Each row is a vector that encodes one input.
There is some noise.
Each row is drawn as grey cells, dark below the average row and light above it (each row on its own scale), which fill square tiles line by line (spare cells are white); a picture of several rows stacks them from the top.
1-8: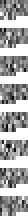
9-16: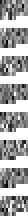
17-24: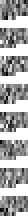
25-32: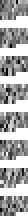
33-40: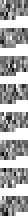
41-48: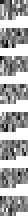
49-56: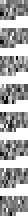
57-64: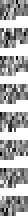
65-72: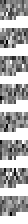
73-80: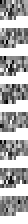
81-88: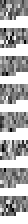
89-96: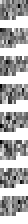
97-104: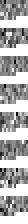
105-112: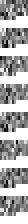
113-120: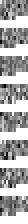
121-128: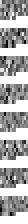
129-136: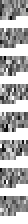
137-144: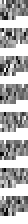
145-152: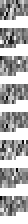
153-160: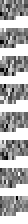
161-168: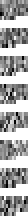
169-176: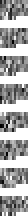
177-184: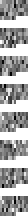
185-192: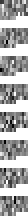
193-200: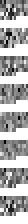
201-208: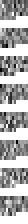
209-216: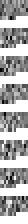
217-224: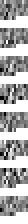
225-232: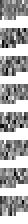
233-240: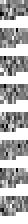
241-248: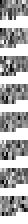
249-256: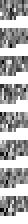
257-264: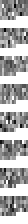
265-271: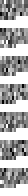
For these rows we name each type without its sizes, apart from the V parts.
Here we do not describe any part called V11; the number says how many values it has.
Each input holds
a true/false value, together with either a point on a line, or a value of V11.
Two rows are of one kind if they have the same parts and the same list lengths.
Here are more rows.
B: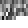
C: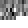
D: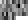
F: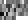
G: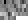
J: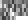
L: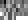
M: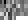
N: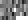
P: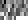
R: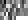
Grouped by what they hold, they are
B, C, D, N
F, G, J, L, M, P, R

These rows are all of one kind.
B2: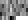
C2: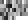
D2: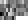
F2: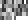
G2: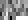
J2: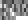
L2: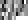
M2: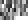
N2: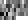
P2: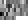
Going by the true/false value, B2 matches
D2 and N2.
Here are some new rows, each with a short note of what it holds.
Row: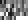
a point on a line and a true/false value
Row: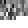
a point on a line and a true/false value
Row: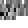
a true/false value and a value of V11
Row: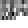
a point on a line and a true/false value
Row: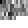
a true/false value and a value of V11
